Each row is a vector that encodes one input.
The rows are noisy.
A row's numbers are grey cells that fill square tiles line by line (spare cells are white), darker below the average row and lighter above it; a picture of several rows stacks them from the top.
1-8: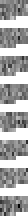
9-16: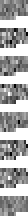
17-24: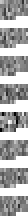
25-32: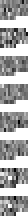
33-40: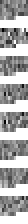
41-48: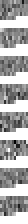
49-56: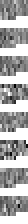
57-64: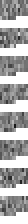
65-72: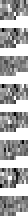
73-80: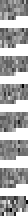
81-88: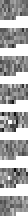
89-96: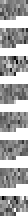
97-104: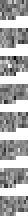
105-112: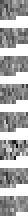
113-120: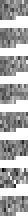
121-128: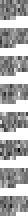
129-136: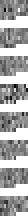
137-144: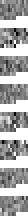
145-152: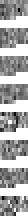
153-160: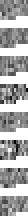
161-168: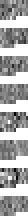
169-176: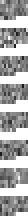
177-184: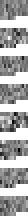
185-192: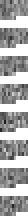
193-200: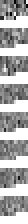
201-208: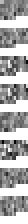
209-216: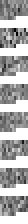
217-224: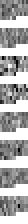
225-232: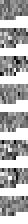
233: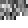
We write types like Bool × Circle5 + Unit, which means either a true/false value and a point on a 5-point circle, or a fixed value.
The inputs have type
(Line7 + Line9) × Line9 + Tree9.
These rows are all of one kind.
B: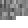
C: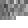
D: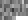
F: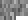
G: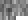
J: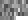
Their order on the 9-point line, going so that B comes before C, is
G, B, F, D, C, J.
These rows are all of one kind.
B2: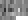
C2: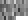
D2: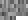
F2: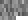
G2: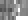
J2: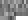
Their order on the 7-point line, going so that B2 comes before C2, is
G2, B2, F2, D2, J2, C2.
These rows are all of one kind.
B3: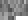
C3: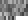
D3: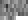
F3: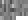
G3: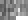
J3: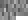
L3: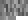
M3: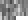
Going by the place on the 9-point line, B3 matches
G3 and M3.
